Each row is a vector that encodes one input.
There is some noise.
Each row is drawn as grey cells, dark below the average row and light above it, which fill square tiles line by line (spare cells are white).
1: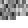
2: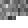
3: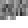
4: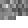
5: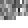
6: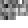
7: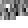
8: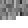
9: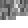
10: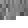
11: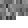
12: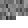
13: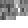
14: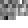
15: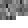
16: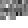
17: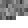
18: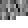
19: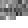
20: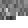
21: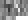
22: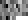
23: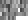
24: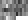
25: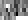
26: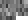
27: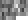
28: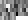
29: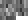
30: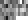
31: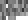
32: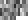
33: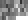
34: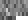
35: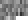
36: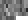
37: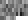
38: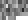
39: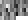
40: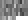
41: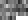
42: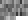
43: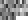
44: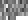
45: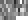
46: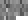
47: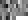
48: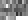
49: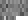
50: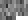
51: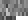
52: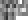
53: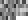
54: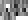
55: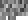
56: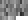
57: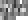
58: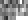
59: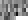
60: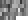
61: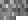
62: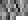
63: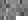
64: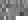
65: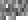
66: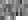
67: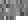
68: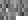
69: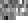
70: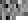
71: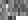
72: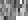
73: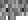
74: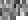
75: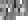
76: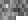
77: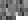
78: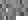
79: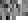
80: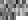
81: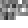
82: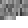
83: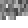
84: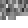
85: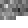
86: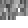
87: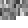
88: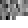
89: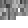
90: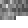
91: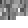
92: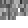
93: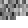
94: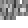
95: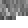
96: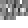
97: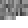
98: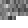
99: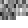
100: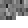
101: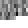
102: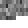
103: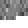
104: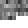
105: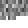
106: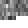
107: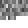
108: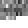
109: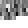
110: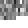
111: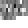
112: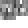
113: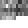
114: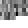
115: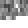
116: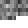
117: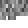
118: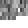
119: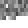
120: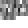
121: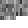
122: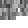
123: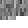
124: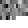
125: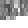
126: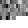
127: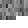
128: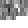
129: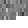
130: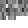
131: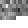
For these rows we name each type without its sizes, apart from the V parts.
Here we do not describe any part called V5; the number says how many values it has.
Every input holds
a true/false value, together with either a point on a line, or a value of V5.
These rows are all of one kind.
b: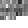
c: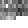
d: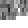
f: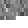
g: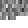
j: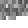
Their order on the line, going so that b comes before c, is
g, d, j, b, c, f.
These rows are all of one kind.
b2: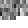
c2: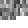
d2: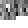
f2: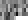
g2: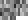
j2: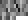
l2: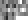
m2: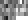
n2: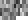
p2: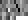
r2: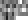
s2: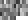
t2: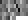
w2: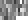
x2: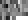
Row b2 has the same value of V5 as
c2, g2, n2 and s2.
